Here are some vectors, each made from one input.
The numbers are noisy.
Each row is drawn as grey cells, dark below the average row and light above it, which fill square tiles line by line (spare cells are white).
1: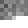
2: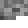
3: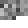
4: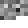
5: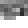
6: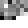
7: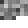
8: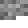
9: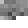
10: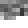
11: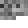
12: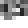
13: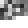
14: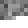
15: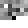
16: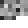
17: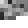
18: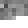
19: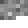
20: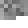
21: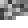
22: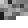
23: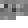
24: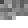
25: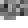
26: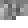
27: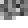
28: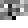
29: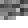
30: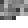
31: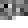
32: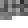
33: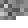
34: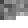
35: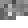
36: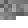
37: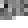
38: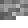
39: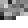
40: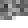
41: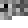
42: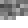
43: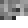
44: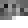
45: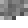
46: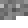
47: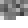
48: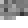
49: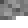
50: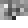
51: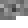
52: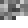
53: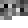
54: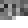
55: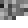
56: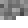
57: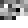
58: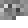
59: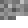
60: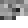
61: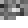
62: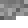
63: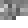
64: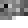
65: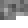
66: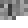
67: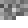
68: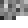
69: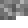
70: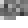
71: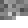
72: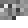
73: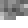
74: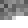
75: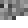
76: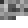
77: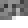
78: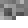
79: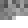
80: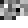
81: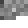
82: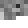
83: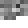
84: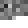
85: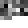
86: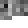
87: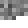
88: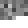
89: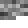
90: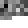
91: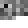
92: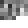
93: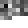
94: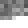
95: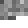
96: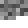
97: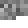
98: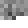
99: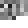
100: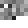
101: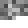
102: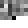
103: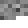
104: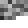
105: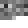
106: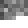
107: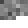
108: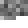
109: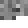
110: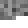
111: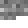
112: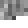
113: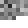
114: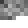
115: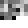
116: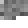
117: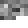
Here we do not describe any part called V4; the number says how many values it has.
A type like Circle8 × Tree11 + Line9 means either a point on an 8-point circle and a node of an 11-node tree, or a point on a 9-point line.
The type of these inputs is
List2(Label5 × V4).
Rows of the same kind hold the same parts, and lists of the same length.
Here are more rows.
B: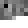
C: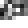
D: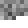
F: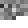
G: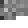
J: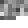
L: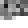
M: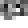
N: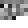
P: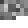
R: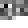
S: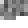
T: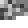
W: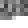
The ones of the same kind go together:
B, G, J, P, R, W
C, T
D, F, L, M, N, S

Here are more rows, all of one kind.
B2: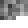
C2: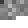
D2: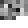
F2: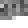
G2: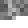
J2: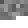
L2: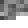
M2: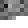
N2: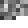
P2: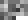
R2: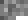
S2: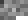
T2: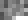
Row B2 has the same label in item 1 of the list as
D2 and T2.
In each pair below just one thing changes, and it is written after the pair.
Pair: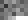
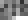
the label in item 1 of the list
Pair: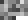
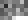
the label in item 1 of the list
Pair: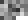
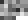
the label in item 2 of the list
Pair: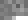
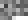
the label in item 1 of the list
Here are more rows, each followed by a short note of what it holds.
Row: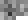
a list of one item
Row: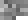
a list of one item
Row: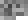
a list of one item
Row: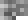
a list of one item
